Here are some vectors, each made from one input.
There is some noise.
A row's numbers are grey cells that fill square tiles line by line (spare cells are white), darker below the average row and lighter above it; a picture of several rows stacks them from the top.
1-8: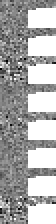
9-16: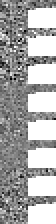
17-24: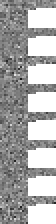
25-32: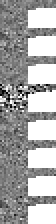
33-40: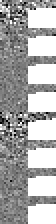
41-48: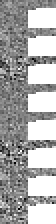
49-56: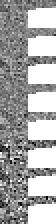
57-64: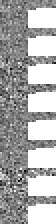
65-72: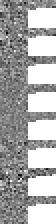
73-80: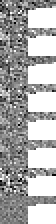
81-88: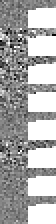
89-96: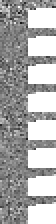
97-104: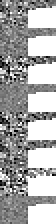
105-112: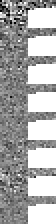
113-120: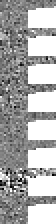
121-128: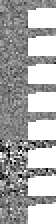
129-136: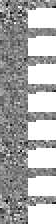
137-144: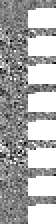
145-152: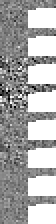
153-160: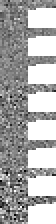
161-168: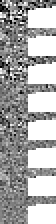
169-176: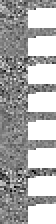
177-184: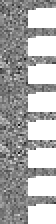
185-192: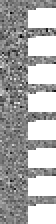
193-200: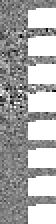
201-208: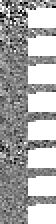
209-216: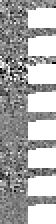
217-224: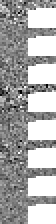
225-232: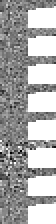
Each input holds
a list of up to two items, each either a point on an 8-point line, or a point on an 11-point line.
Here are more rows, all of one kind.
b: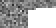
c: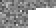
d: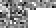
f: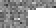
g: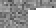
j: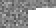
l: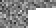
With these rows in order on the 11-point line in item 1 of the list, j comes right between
b and c.
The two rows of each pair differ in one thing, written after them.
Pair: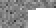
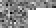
the place on the 8-point line in item 1 of the list
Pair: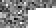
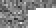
the place on the 8-point line in item 2 of the list
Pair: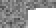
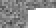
the place on the 8-point line in item 2 of the list
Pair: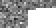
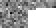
the place on the 8-point line in item 1 of the list
